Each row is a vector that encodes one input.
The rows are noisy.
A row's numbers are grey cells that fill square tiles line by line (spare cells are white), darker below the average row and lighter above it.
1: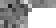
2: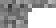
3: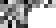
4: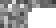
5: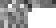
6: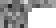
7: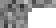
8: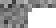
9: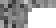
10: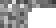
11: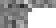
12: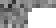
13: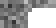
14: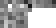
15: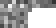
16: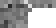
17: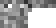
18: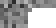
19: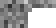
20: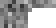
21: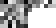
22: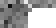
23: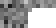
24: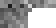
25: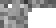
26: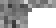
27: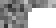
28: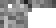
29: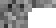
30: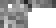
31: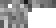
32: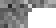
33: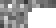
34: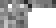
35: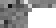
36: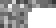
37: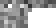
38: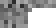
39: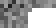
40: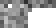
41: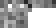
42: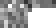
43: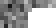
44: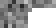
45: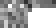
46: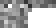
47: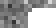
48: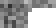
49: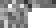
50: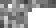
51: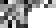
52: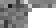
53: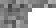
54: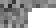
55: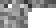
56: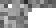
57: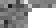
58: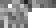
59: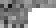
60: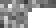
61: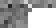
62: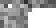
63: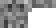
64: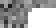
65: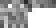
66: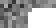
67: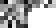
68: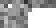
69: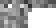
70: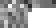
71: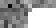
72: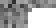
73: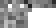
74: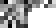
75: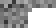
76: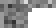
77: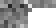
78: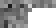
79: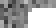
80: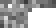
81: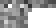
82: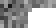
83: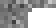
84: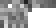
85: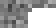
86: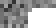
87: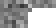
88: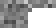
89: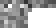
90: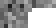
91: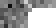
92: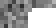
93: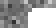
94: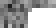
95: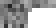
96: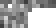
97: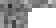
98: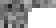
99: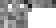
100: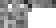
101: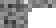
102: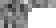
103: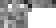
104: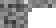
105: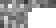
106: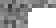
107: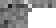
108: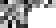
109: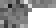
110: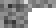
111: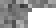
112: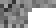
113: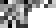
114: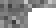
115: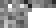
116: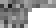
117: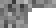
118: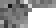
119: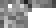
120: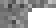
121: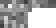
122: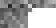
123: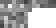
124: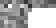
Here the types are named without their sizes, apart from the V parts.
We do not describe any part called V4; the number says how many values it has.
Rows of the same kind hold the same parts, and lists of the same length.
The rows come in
3 kinds.
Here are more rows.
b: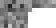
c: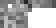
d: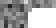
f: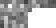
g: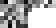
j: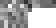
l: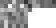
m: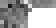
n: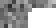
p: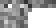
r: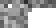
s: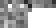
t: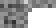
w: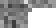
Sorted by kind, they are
b, d, m, n, t, w
c, f, j, l, p, r, s
g

